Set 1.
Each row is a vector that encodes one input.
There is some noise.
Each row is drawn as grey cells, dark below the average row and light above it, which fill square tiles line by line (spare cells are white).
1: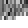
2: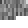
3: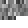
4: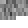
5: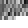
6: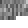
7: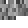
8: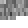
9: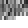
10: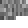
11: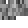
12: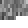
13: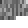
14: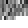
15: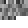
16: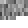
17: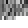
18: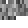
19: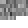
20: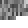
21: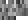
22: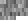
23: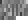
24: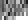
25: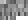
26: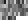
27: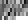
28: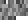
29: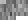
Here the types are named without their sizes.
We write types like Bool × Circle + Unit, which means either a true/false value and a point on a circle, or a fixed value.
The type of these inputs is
Line.
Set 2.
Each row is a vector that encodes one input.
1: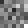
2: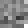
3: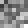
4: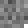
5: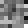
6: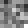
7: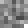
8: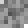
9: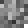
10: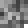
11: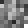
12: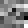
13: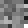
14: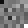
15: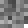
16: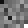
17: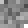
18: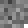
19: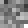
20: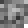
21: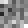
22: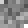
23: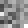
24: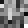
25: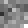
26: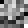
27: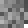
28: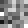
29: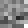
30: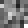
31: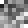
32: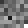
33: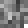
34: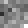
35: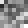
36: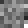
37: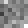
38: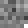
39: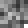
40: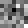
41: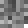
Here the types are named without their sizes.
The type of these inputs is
Tree.
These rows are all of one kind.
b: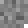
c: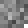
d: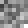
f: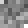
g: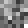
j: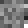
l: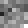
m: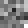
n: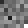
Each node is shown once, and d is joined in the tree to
f.
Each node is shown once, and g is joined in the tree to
c.
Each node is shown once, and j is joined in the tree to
m.
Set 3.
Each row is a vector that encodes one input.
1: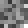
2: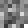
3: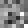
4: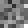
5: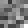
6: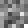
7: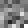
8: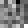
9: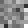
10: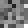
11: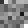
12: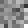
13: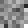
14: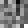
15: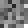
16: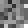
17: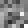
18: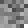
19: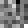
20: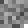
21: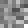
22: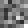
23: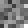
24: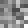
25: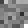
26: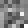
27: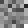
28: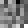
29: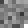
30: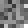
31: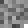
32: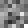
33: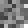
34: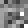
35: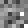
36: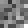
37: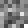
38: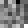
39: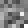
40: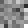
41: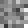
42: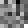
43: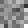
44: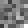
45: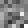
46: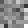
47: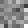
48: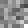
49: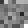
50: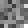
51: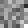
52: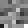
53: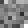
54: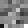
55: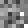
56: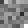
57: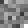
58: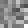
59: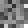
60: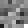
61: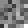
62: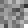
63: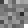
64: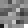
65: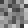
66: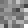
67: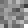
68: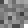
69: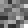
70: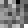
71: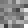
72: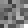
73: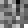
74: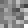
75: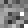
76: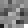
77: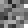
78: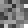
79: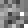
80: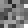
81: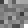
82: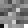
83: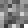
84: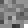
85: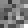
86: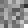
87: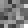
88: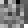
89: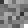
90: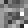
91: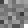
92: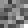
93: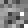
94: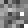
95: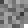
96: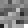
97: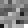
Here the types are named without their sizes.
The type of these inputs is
Line.
